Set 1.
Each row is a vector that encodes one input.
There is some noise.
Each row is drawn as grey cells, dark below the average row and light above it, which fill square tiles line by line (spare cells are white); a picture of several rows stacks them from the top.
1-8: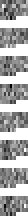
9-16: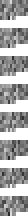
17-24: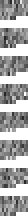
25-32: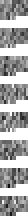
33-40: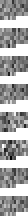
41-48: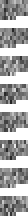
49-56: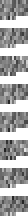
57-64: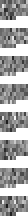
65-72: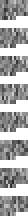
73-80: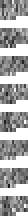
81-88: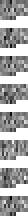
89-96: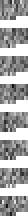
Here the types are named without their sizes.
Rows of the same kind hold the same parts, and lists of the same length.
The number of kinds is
2.
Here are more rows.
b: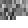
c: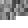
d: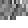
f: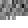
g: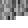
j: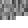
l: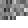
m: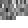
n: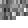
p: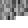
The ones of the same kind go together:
b, d, l, m, n
c, f, g, j, p

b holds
a node of a tree.
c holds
a label and a true/false value.
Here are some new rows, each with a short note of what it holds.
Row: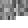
a label and a true/false value
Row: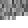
a label and a true/false value
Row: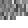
a node of a tree
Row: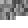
a label and a true/false value
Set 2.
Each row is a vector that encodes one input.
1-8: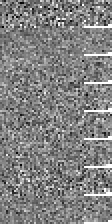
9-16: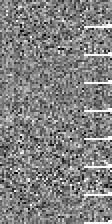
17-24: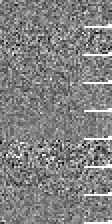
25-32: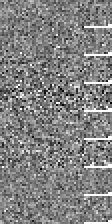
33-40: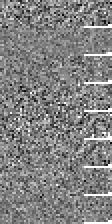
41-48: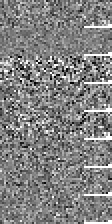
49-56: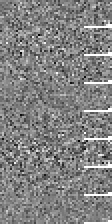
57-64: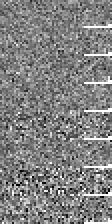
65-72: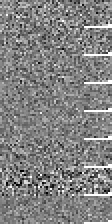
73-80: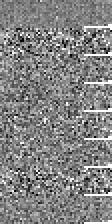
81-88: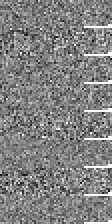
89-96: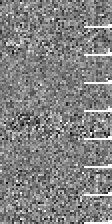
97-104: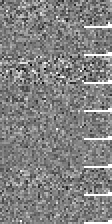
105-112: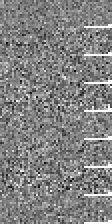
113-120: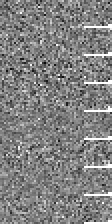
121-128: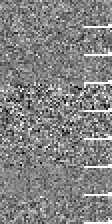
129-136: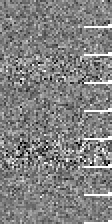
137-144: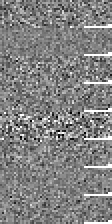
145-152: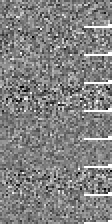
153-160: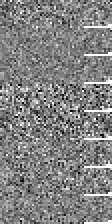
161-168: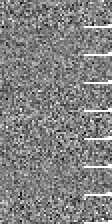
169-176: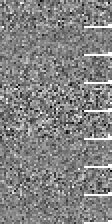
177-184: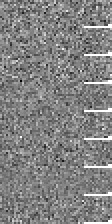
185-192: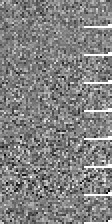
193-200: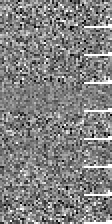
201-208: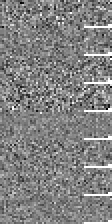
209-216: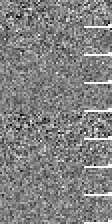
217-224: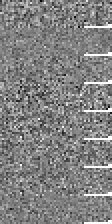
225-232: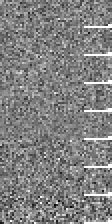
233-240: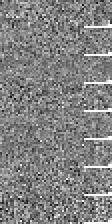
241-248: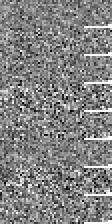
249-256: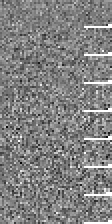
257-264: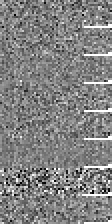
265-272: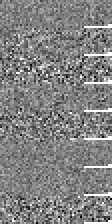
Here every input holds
a list of up to three points on a 15-point line.
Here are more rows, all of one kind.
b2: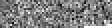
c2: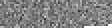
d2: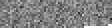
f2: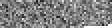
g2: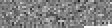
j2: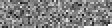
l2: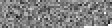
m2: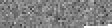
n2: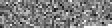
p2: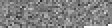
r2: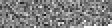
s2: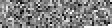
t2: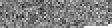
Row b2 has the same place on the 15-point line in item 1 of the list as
f2 and j2.
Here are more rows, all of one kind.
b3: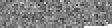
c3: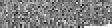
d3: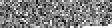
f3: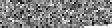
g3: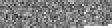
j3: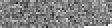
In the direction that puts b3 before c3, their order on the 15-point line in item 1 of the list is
j3, b3, c3, f3, g3, d3.
